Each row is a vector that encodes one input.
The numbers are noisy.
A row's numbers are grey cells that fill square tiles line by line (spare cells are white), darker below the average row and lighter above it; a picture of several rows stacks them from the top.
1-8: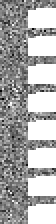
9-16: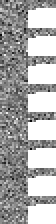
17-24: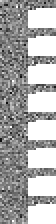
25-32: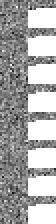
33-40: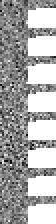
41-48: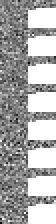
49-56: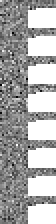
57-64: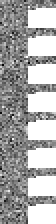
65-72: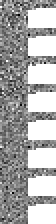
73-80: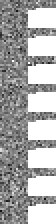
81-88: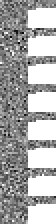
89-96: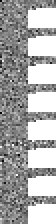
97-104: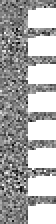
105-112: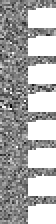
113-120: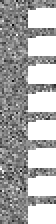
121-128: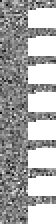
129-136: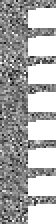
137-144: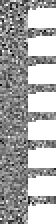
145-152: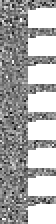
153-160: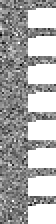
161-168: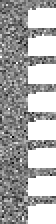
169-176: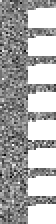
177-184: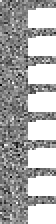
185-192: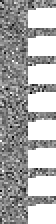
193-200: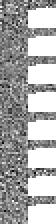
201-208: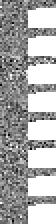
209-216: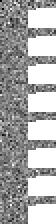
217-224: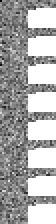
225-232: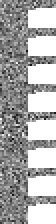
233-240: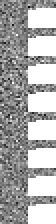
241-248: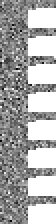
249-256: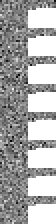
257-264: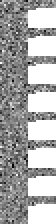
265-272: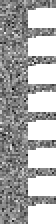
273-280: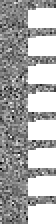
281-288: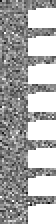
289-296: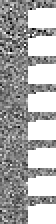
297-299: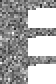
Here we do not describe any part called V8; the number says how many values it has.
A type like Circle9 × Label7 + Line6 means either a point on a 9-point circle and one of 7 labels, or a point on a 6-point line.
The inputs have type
Circle11 × (Line6 + Line20) × V8.
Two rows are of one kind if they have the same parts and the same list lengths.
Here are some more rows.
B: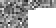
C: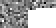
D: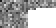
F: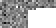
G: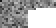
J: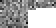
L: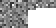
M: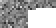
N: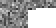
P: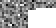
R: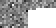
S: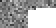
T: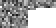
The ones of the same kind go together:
B, D, L, R, T
C, F, G, J, M, N, P, S

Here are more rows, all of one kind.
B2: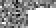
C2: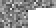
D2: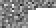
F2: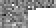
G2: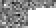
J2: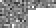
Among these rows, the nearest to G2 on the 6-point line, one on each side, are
D2 and J2.
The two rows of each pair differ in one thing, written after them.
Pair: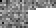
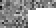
the place on the 20-point line
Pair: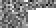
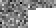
the place on the 11-point circle
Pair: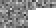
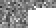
the place on the 11-point circle
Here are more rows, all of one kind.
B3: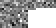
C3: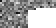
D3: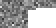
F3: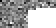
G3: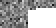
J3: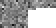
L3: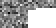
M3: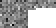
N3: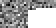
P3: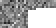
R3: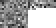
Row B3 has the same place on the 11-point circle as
J3, L3 and R3.
